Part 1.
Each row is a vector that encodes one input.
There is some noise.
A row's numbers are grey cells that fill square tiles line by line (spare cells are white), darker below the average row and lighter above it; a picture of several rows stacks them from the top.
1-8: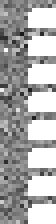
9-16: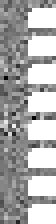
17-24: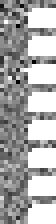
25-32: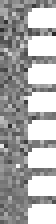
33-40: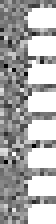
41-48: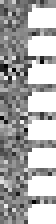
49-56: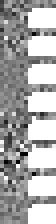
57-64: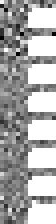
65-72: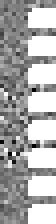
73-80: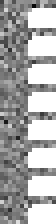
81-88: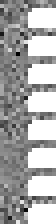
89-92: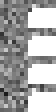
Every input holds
either a point on an 11-point circle, or a fixed value, or a point on each of two 6-point lines.
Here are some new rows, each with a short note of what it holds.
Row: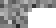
a point on each of two 6-point lines
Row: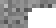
a point on an 11-point circle
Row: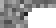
a point on each of two 6-point lines
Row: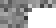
a point on an 11-point circle
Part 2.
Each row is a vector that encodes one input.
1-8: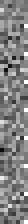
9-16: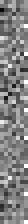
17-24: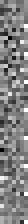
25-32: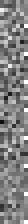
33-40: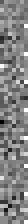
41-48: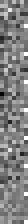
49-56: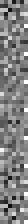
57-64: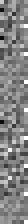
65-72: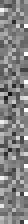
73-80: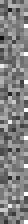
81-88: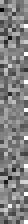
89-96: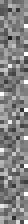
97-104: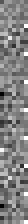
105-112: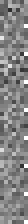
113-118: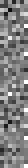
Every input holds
a point on a 9-point line and a true/false value.
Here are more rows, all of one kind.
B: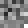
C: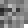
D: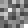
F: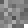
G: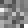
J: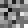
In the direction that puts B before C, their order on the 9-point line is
J, G, B, F, C, D.
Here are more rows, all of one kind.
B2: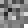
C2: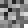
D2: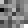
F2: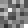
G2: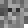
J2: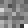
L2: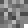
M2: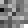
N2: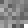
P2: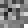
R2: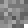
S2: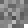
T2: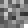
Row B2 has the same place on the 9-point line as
J2 and P2.
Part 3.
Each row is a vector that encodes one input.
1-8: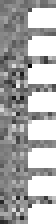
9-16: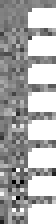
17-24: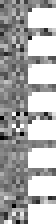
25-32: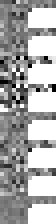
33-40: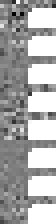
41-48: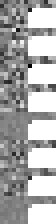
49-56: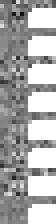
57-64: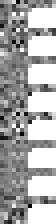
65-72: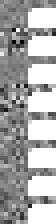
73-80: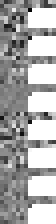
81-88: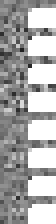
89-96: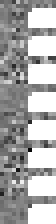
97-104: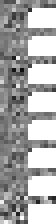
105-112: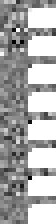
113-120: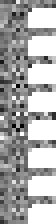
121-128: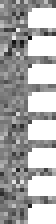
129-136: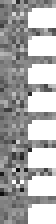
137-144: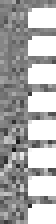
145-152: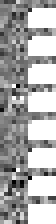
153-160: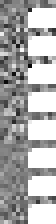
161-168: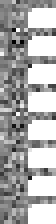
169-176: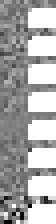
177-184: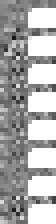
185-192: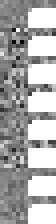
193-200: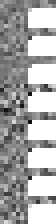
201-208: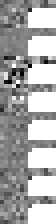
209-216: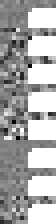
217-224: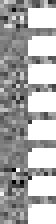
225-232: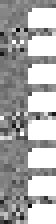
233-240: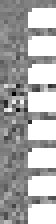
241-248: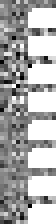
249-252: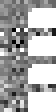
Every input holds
either a point on a 10-point circle and a true/false value, or a fixed value.
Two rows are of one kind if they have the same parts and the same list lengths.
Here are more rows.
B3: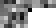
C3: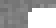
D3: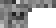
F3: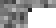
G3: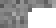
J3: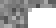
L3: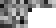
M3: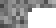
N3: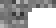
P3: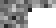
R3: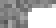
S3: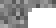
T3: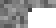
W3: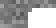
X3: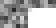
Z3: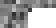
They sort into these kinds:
B3, C3, D3, F3, G3, J3, L3, M3, N3, S3, T3, W3, X3, Z3
P3, R3

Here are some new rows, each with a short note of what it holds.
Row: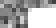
a fixed value
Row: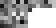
a point on a 10-point circle and a true/false value
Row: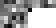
a point on a 10-point circle and a true/false value
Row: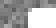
a point on a 10-point circle and a true/false value
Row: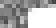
a fixed value
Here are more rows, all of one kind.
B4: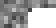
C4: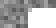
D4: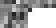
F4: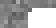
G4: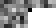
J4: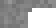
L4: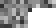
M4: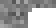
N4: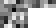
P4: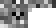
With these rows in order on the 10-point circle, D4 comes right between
B4 and J4.
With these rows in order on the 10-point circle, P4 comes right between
B4 and N4.
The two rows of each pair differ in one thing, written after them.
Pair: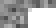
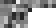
the place on the 10-point circle
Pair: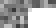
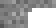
the place on the 10-point circle
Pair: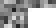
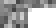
the true/false value
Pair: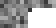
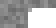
the true/false value
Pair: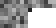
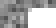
the true/false value
